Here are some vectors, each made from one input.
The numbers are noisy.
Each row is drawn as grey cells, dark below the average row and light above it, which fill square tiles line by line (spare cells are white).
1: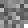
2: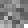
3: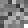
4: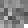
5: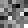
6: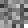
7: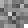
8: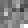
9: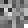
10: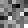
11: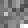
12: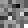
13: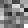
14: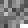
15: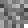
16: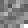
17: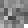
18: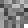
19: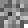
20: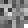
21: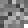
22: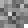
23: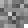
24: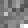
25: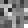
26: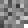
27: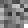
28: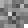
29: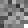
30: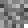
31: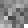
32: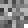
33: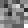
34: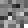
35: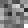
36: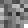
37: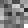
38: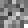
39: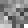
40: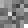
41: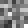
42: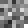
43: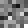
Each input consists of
a node of an 8-node tree.
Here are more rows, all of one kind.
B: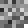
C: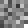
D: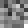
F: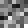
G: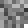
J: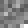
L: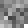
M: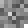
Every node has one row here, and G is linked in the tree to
D and L.
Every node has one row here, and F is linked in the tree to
C.
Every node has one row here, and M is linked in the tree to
B and L.
